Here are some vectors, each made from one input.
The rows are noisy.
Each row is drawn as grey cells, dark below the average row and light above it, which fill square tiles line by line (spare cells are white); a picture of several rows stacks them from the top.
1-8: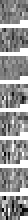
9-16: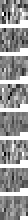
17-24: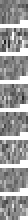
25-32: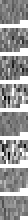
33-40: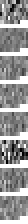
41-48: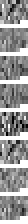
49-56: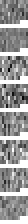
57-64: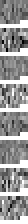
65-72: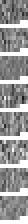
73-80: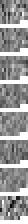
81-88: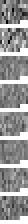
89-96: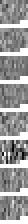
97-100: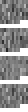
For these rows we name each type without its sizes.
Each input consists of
a list of items, each a point on a line and a true/false value.
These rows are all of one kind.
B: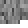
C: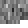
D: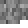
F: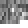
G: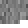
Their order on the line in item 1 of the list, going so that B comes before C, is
D, B, C, G, F.
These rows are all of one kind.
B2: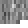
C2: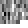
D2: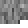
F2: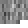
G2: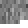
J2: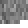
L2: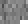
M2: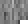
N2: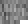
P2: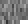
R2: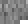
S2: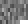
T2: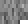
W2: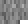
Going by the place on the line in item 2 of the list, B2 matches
C2, F2 and R2.
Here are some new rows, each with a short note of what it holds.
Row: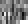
a list of one item
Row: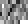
the empty list
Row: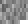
a list of one item
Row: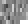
a list of one item
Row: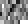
the empty list
